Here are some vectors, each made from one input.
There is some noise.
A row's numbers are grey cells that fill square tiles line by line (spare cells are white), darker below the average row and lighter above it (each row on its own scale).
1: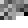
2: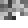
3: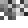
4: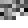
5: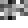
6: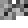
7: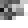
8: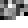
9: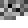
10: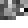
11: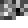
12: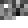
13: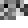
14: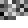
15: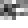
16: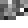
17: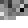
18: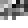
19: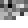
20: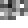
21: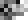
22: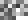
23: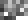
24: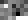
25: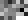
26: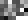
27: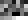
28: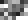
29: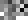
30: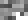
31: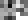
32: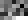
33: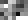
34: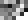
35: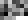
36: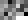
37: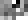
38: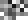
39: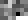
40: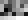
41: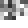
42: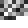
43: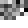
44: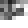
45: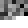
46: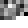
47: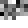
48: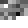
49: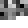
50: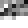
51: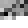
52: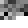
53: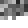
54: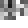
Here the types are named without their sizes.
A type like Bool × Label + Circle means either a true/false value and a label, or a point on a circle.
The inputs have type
List(Line).
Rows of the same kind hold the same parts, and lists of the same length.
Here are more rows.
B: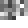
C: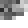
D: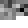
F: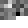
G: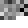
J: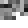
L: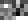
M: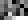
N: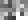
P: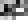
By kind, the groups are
B, J, N
C
D, F, G, L, M, P

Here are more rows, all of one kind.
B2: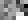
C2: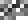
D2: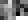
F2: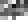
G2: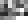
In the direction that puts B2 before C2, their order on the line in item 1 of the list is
D2, G2, F2, B2, C2.
